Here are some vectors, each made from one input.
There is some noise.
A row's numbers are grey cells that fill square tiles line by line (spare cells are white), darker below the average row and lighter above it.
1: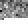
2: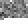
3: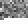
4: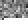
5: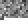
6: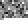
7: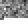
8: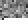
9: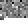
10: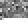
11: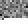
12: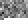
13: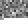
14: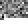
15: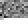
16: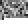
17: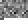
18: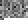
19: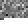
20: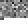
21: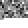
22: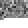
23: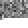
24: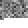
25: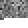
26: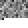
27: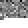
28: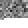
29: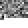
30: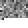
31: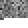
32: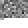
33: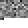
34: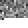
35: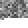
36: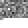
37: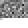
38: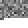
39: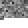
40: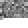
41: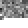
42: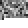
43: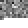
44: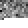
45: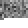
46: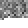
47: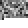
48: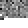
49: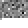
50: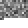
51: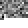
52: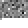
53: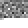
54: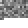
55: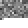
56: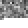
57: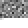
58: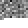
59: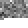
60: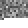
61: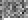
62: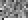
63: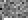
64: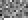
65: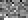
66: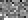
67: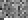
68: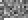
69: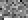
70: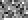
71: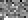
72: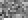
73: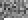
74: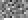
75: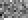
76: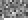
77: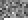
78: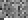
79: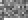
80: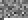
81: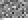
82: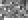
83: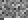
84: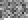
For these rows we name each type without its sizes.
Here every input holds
a label, together with a list of points on a line.
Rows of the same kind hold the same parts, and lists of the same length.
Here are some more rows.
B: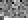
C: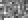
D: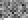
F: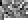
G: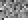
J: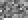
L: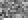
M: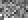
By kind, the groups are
B, C, D, G, M
F
J, L

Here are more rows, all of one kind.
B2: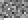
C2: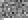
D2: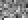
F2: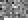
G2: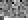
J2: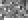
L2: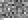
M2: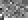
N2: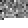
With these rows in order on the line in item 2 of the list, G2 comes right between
D2 and J2.
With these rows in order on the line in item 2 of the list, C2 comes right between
B2 and D2.
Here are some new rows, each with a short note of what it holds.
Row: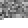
a label, together with a list of one item
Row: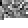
a label, together with the empty list
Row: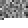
a label, together with a list of one item
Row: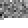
a label, together with a list of one item
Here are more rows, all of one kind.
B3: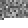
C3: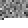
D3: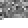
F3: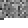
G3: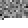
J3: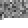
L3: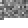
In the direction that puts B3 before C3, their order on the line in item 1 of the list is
F3, B3, J3, G3, L3, D3, C3.
